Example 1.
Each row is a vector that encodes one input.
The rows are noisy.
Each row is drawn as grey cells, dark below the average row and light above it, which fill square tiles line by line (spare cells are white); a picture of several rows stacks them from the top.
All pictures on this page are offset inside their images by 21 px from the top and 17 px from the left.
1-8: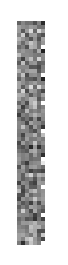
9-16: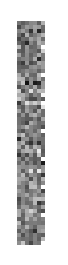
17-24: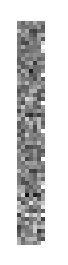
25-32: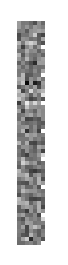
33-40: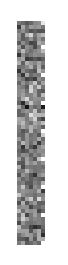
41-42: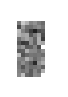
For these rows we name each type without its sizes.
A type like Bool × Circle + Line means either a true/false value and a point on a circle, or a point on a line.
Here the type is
List(Line).
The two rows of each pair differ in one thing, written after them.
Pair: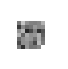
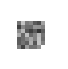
the place on the line in item 2 of the list
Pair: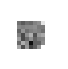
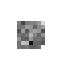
the place on the line in item 1 of the list
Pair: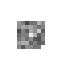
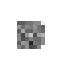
the place on the line in item 1 of the list
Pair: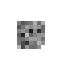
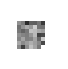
the place on the line in item 1 of the list
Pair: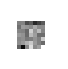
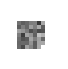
the place on the line in item 1 of the list
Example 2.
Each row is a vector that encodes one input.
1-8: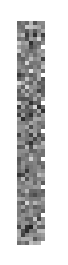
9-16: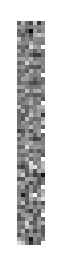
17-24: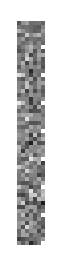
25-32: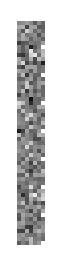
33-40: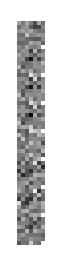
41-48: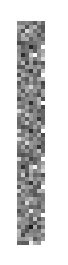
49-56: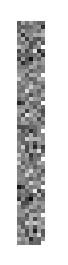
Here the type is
Line4 × Line8 + Line6.
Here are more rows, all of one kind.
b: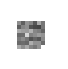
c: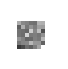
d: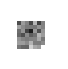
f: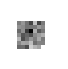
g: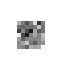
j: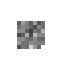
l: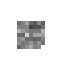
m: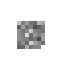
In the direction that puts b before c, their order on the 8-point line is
g, f, d, j, l, b, m, c.
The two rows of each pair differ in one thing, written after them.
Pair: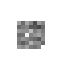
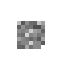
the place on the 8-point line
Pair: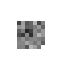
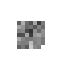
the place on the 4-point line
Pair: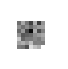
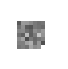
the place on the 8-point line
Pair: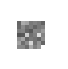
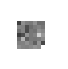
the place on the 4-point line
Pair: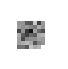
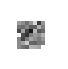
the place on the 4-point line
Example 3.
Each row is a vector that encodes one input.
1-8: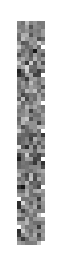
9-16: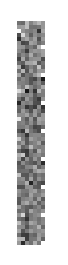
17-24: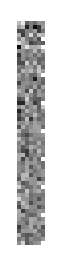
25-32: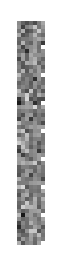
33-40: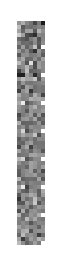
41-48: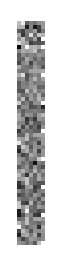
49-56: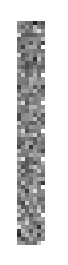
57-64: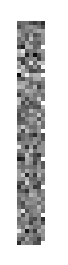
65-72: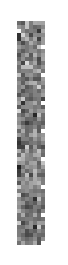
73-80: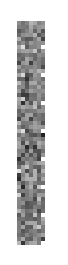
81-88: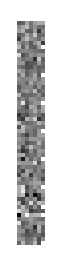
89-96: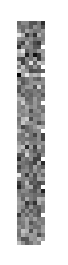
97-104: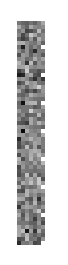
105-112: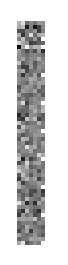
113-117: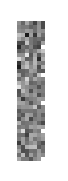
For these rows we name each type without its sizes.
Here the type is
List(Line).
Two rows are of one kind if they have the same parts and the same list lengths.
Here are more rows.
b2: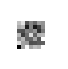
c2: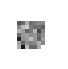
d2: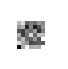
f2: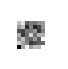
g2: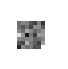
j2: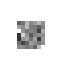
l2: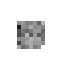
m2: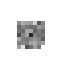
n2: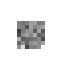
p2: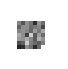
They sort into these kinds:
b2, d2, f2
c2, l2, p2
g2, j2, m2, n2

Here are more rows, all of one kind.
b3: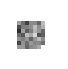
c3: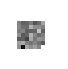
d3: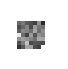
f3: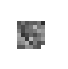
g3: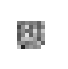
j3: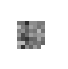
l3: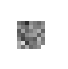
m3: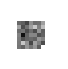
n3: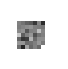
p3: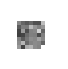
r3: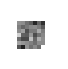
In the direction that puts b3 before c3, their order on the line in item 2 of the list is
f3, m3, d3, b3, g3, p3, c3, r3, n3, l3, j3.
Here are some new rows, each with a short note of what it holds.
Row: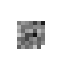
a list of one item
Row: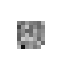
a list of two items
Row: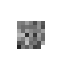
a list of one item
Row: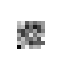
the empty list
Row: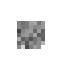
a list of one item
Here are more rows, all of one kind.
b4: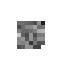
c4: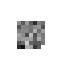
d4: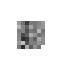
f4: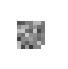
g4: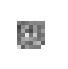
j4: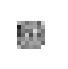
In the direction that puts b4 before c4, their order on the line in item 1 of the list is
f4, g4, j4, d4, b4, c4.
